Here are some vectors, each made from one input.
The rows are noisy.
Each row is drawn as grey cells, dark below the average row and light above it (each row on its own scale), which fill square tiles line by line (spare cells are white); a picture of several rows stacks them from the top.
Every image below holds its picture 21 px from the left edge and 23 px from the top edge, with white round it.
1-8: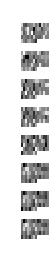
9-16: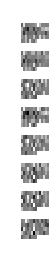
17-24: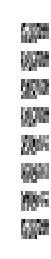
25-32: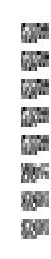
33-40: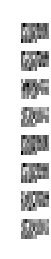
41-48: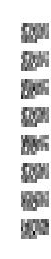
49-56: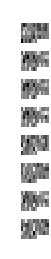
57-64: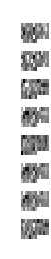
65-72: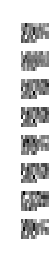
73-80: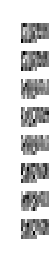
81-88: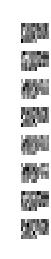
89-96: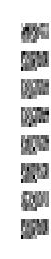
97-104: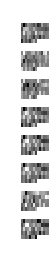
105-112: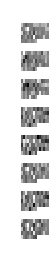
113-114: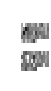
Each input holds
a point on an 11-point circle and a true/false value.
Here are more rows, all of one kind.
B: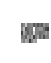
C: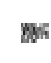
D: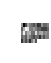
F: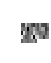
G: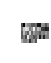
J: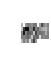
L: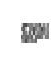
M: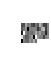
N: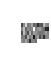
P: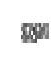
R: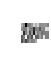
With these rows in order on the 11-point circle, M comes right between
C and F.
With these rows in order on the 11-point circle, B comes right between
J and N.
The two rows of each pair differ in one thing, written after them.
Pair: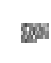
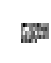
the true/false value
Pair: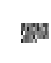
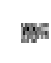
the true/false value
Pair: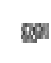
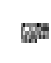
the true/false value
